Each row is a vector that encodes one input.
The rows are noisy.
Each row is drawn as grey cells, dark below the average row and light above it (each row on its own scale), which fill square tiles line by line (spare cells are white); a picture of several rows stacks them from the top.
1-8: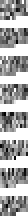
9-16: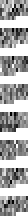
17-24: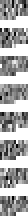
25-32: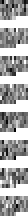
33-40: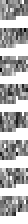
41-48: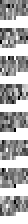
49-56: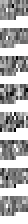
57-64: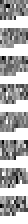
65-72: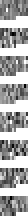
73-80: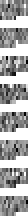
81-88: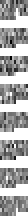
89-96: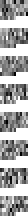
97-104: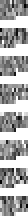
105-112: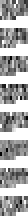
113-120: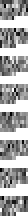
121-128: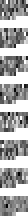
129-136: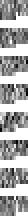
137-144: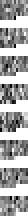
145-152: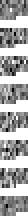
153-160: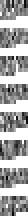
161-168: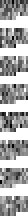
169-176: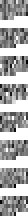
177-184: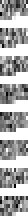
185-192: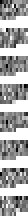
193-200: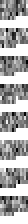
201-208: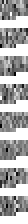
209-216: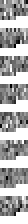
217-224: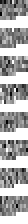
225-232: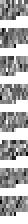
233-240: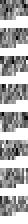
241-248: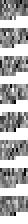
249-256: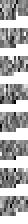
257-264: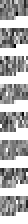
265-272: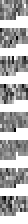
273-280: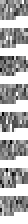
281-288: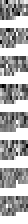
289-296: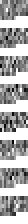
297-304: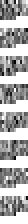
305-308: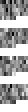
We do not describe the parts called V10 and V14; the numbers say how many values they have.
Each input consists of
a value of V10 and a value of V14, together with either one of 11 labels, or four true/false values.
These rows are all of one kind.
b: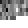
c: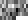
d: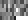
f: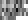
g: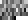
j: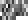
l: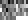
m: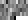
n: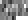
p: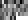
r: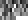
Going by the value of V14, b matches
d, m and p.
